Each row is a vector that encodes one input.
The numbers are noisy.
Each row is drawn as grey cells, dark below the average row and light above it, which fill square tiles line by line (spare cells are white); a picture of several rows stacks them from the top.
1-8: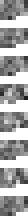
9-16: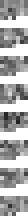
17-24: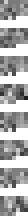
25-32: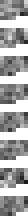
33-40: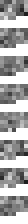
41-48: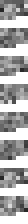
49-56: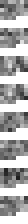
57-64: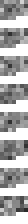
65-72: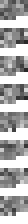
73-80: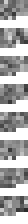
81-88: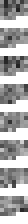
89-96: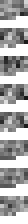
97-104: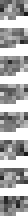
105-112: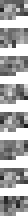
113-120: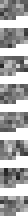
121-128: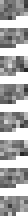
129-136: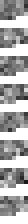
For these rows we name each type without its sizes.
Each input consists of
either three true/false values, or a list of points on a line.
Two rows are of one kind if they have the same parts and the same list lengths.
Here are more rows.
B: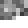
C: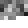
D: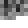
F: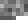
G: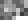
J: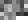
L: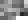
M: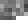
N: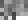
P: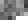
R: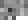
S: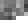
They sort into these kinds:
B, C, G, J, L
D
F, M, P, S
N, R

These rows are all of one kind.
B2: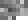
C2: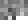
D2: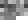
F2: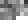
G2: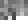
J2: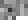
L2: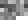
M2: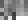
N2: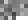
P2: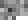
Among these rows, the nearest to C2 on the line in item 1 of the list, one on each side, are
G2 and J2.
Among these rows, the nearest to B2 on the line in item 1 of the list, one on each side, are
L2 and P2.
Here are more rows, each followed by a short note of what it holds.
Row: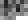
the empty list
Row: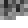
the empty list
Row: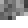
a list of one item
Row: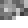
three true/false values
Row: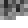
the empty list
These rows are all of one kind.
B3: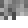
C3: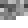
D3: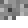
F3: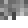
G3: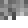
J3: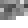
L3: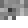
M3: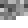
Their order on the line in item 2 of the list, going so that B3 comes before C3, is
F3, G3, L3, B3, M3, C3, D3, J3.
